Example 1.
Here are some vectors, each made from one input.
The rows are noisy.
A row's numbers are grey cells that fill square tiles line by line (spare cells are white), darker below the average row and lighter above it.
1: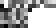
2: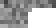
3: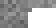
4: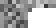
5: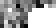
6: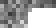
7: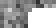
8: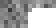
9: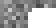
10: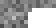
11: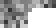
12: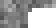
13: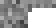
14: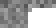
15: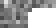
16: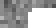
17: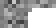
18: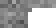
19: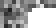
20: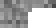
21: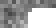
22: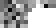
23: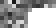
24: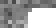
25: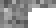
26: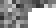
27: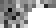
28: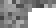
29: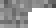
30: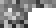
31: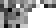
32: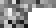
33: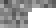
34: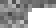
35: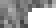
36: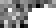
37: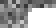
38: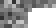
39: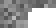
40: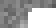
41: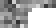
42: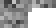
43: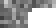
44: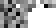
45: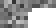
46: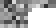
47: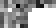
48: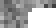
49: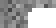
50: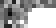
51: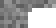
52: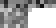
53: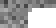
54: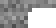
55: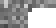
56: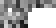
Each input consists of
a point on a 6-point line and three true/false values.
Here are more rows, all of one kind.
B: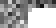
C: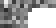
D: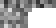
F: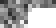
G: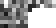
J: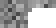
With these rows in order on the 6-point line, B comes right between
F and G.
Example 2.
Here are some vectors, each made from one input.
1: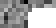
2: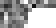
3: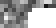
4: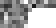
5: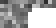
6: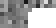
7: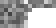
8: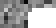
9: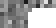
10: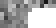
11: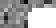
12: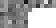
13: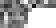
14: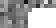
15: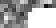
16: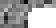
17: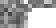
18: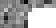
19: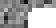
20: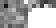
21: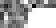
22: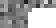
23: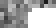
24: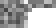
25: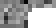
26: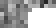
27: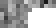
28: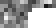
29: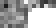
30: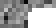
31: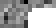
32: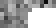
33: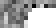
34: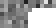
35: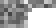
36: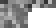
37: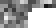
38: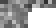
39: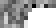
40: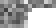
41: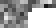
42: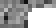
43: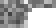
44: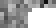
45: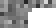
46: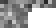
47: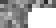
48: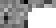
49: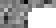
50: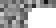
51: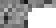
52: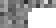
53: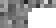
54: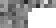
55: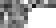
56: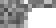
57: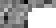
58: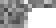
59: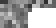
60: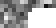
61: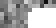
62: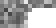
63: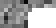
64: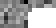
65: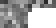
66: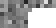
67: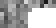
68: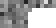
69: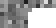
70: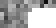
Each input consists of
one of 5 labels and a true/false value.
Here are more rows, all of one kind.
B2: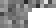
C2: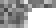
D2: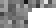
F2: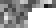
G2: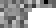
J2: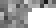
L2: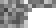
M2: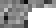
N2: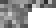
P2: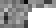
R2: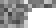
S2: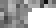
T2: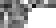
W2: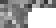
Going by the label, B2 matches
D2, M2 and P2.
